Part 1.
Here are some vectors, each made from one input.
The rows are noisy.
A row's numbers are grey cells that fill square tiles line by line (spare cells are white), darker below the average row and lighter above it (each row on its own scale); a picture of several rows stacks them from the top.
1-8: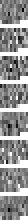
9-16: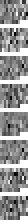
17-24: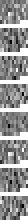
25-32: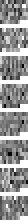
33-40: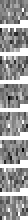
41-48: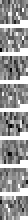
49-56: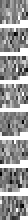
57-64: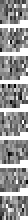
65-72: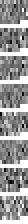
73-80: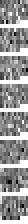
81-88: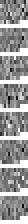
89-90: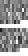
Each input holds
a point on a 9-point circle and a point on a 7-point line.
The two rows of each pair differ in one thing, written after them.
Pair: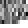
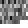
the place on the 7-point line
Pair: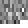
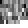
the place on the 7-point line
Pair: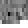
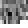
the place on the 7-point line
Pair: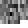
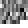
the place on the 9-point circle
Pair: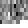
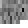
the place on the 9-point circle
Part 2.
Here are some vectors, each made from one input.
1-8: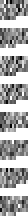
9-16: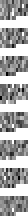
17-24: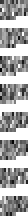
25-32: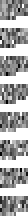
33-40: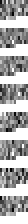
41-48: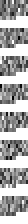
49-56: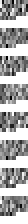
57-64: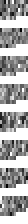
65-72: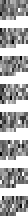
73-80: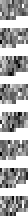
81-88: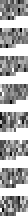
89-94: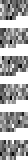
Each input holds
a point on an 11-point line, together with either a fixed value, or a node of a 9-node tree.
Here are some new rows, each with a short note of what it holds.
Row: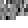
a point on an 11-point line and a node of a 9-node tree
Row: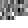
a point on an 11-point line and a node of a 9-node tree
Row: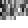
a point on an 11-point line
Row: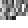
a point on an 11-point line and a node of a 9-node tree
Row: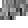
a point on an 11-point line and a node of a 9-node tree
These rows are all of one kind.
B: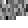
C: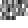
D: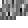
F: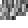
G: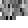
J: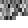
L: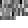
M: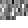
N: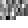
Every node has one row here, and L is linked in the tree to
C and J.
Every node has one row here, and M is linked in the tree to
F and J.
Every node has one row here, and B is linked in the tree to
N.
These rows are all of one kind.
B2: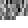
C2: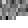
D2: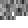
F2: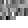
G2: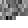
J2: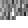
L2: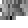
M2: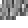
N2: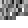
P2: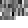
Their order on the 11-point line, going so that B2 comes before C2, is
L2, G2, N2, M2, J2, F2, D2, B2, C2, P2.
